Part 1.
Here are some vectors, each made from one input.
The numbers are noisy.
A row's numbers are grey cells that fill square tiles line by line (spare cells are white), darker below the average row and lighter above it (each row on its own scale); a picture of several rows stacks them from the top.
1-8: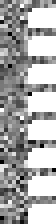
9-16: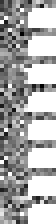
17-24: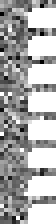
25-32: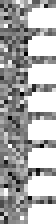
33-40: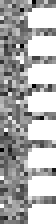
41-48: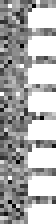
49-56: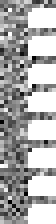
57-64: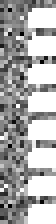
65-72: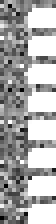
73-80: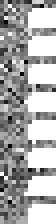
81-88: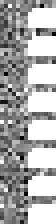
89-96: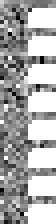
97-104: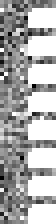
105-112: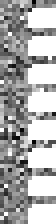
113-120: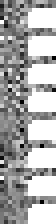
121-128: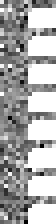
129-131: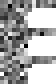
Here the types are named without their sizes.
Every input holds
either a fixed value, or a node of a tree and a true/false value.
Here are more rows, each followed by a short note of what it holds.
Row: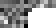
a fixed value
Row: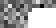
a node of a tree and a true/false value
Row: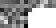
a fixed value
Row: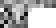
a node of a tree and a true/false value
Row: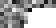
a node of a tree and a true/false value
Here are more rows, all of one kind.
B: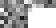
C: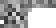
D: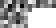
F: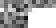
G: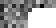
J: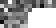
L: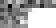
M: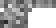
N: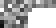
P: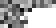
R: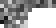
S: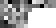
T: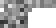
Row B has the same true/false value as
C, D and L.
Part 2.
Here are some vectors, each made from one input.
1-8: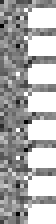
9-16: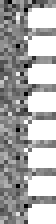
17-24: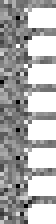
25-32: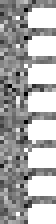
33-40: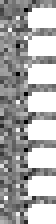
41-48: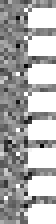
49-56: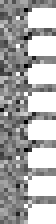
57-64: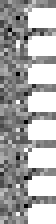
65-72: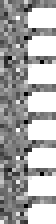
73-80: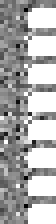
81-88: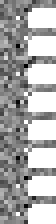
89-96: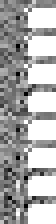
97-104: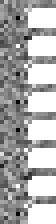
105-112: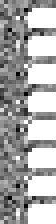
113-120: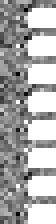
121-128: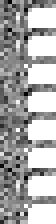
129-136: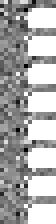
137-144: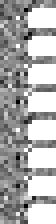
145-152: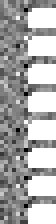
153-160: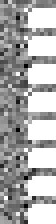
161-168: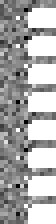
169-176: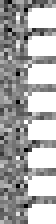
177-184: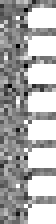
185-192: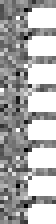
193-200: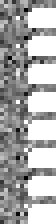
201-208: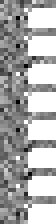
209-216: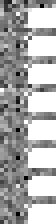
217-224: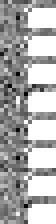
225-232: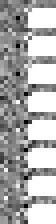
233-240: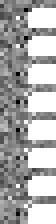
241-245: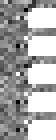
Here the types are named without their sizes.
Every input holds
a true/false value, together with either a fixed value, or a node of a tree.
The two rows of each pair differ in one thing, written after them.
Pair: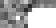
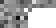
the true/false value
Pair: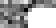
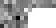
the true/false value
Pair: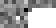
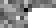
the node of the tree
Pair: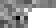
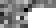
the true/false value
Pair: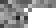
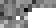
the true/false value
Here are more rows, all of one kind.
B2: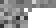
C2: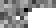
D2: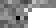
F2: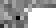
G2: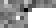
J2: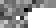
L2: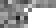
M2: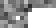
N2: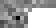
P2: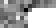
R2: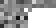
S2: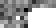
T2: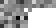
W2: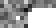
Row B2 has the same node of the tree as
M2, R2, T2 and W2.
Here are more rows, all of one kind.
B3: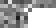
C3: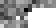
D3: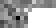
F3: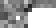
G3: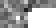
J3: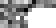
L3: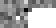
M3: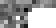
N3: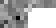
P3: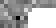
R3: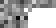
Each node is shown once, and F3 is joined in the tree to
G3 and R3.
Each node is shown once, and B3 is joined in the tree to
C3 and L3.
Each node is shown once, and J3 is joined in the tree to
N3 and P3.
